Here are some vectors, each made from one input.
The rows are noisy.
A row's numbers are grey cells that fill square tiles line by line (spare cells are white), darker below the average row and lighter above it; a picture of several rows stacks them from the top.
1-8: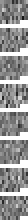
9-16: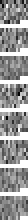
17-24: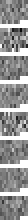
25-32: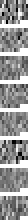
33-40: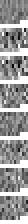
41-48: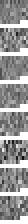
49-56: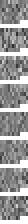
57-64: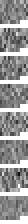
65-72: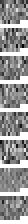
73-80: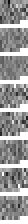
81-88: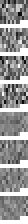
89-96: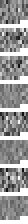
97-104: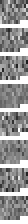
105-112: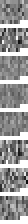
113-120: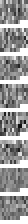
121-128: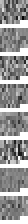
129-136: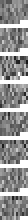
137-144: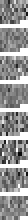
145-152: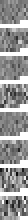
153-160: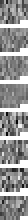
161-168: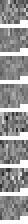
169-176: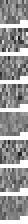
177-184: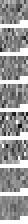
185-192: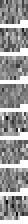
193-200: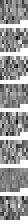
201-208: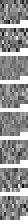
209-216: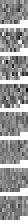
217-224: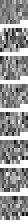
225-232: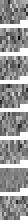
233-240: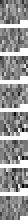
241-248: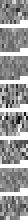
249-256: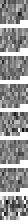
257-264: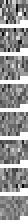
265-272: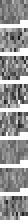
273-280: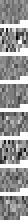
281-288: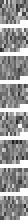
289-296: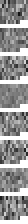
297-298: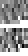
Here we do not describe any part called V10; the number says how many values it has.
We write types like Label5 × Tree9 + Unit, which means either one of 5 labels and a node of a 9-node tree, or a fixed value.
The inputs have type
Bool × Circle9 × (Line5 + V10) + Line6.
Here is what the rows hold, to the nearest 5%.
About 85% of them hold a point on a 9-point circle and a true/false value, together with either a point on a 5-point line, or a value of V10. The rest hold a point on a 6-point line.
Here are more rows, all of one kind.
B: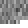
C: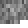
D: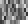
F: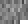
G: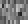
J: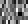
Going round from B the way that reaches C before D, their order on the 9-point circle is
B, J, C, D, F, G.
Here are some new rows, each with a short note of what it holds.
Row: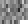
a point on a 9-point circle, a point on a 5-point line and a true/false value
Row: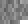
a point on a 9-point circle, a point on a 5-point line and a true/false value
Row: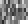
a point on a 9-point circle, a point on a 5-point line and a true/false value
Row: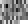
a point on a 6-point line
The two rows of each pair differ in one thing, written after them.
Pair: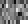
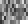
the place on the 9-point circle
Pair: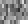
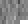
the place on the 9-point circle
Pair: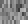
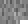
the value of V10
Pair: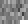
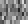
the true/false value
